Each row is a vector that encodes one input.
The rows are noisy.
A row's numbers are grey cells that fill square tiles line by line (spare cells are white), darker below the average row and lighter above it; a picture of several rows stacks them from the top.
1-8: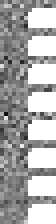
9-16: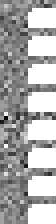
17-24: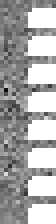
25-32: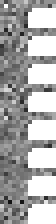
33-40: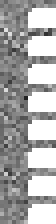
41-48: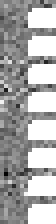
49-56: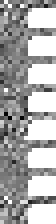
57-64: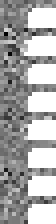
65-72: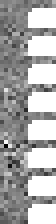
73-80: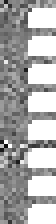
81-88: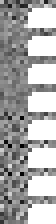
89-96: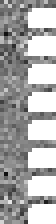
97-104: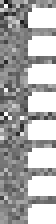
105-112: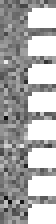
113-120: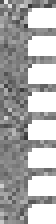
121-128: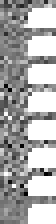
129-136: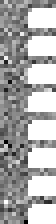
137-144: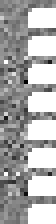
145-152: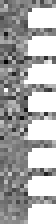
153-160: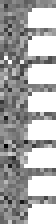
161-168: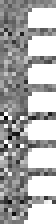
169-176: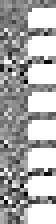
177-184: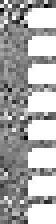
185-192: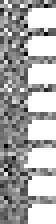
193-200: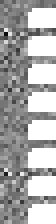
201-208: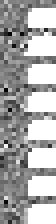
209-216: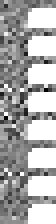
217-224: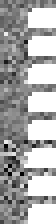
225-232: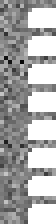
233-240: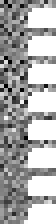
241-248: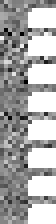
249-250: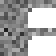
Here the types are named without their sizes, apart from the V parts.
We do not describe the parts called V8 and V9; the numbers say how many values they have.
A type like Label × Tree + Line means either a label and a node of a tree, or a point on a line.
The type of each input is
(Bool × V9 + Label) × (Tree + V8).
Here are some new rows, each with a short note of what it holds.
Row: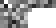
a true/false value, a value of V8 and a value of V9
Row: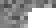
a node of a tree, a true/false value and a value of V9
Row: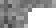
a label and a value of V8
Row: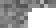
a node of a tree, a true/false value and a value of V9
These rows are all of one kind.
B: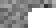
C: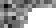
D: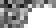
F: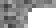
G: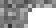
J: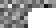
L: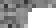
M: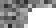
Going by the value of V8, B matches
C and F.
